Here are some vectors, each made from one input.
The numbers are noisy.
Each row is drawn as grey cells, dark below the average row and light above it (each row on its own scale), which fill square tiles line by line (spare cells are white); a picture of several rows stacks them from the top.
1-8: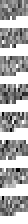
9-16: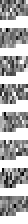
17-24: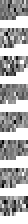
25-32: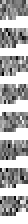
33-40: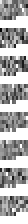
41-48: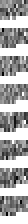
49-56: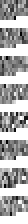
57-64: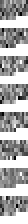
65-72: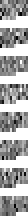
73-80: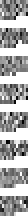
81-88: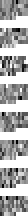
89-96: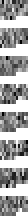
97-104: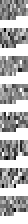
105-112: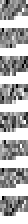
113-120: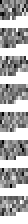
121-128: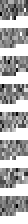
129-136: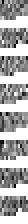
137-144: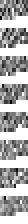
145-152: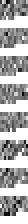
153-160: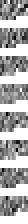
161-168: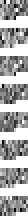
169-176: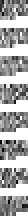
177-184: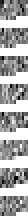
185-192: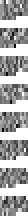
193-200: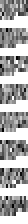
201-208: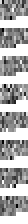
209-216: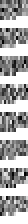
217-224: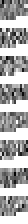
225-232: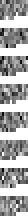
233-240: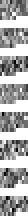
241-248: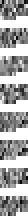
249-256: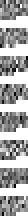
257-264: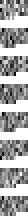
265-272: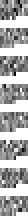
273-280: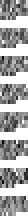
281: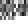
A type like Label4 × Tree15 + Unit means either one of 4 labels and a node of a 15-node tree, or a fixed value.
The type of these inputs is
Label7 × (Line9 + Tree11).
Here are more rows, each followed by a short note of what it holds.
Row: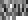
one of 7 labels and a node of an 11-node tree
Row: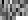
one of 7 labels and a point on a 9-point line
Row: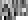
one of 7 labels and a point on a 9-point line
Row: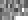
one of 7 labels and a point on a 9-point line
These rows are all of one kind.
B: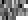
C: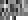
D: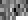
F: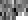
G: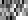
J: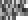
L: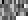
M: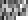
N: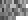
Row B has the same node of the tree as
F, J and N.
